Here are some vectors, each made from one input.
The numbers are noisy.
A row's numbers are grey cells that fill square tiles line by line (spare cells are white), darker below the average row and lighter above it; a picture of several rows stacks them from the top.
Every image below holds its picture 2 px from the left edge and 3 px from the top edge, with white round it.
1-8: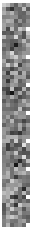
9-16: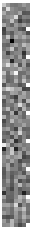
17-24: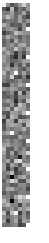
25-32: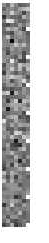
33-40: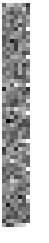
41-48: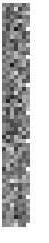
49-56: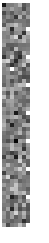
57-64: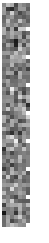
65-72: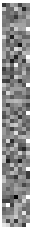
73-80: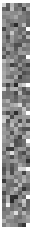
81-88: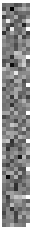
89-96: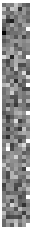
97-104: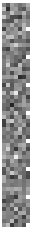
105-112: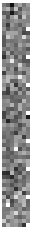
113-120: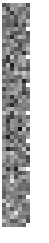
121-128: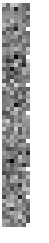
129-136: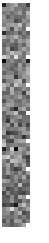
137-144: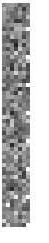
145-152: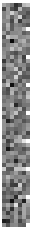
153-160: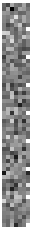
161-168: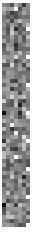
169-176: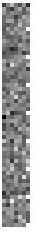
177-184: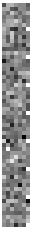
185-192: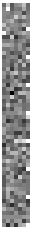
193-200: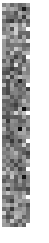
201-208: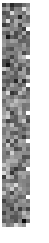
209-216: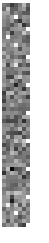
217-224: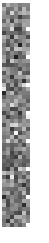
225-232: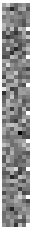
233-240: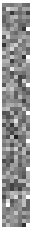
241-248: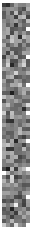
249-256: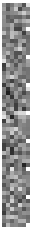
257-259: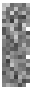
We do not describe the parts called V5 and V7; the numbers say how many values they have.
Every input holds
a node of a 13-node tree and a value of V5, together with either three true/false values, or a value of V7.
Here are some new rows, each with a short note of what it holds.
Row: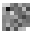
a node of a 13-node tree, three true/false values and a value of V5
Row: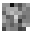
a node of a 13-node tree, three true/false values and a value of V5
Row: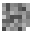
a node of a 13-node tree, three true/false values and a value of V5
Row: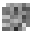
a node of a 13-node tree, three true/false values and a value of V5
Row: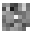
a node of a 13-node tree, three true/false values and a value of V5
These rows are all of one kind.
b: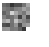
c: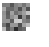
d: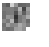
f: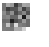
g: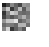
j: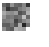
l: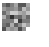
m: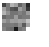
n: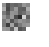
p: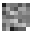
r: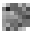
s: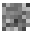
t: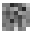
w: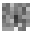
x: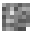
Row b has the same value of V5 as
g, l, p and x.
